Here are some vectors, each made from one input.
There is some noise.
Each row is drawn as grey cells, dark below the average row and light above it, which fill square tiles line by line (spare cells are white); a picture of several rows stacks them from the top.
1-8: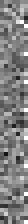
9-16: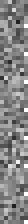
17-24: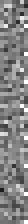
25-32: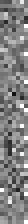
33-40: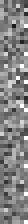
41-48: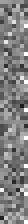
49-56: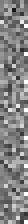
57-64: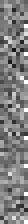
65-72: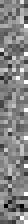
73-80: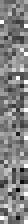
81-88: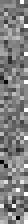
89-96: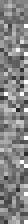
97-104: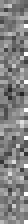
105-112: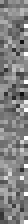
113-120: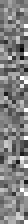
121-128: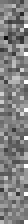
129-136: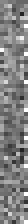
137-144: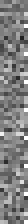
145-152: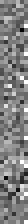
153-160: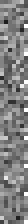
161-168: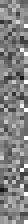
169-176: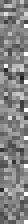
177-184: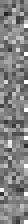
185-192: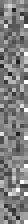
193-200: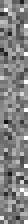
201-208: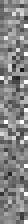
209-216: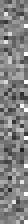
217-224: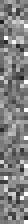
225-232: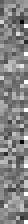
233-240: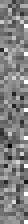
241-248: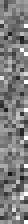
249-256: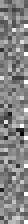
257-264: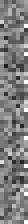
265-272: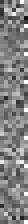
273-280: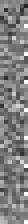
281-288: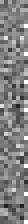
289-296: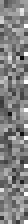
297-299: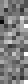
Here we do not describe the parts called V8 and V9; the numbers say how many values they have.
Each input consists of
a value of V9, together with either a point on an 11-point line, or a true/false value and a value of V8.
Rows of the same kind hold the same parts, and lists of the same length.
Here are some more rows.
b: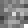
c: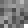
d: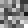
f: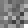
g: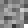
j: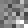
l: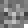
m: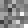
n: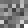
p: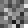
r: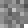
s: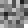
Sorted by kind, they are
b, d, g, j, l, m, r, s
c, f, n, p

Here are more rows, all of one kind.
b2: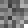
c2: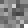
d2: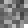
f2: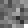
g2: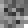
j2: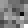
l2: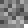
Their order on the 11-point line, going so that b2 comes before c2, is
d2, j2, g2, b2, c2, l2, f2.
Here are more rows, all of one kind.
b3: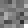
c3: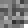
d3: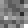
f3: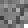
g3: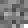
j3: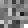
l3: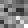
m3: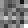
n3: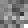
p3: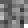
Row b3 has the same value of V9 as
d3, m3 and n3.
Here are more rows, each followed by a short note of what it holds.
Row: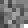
a point on an 11-point line and a value of V9
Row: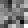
a point on an 11-point line and a value of V9
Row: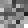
a true/false value, a value of V8 and a value of V9
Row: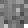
a point on an 11-point line and a value of V9
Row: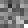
a point on an 11-point line and a value of V9
